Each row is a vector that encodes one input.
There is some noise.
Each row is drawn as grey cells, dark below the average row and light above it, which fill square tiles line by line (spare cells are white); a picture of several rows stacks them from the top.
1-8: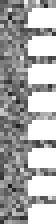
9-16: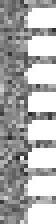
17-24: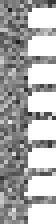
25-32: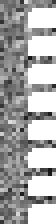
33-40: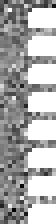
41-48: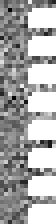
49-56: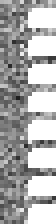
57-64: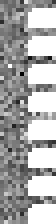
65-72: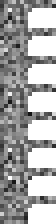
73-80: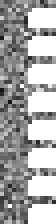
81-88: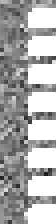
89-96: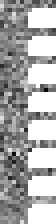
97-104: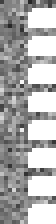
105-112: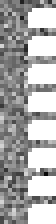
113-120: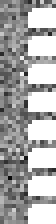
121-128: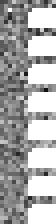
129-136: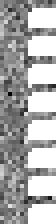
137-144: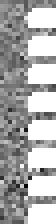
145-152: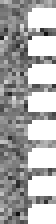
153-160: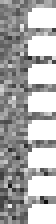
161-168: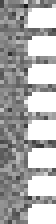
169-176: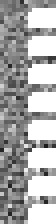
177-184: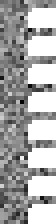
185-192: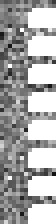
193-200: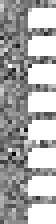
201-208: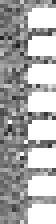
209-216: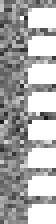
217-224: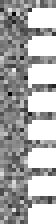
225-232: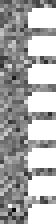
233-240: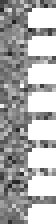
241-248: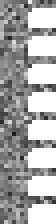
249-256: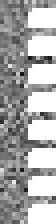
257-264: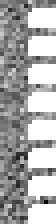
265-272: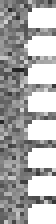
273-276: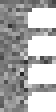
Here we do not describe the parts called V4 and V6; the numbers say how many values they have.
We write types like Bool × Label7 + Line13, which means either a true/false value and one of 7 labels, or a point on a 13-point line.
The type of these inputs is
(Label5 + (Line5 + Tree11) × V4) × V6.
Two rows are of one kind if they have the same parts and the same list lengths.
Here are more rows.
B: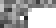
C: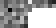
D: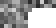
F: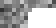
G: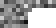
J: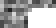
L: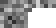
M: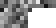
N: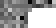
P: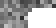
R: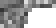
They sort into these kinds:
B, C, D, F, J, N, R
G, L, M
P

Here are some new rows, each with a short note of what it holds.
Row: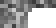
a point on a 5-point line, a value of V4 and a value of V6
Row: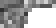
a point on a 5-point line, a value of V4 and a value of V6
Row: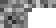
one of 5 labels and a value of V6
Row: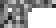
one of 5 labels and a value of V6
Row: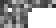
one of 5 labels and a value of V6
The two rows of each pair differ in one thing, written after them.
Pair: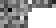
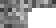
the value of V6
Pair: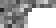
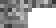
the place on the 5-point line
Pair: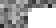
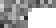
the value of V4
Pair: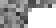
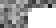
the place on the 5-point line
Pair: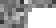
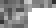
the place on the 5-point line
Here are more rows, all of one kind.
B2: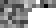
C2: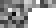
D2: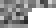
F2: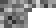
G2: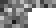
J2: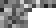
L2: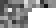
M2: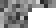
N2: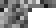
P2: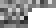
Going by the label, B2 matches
J2 and N2.
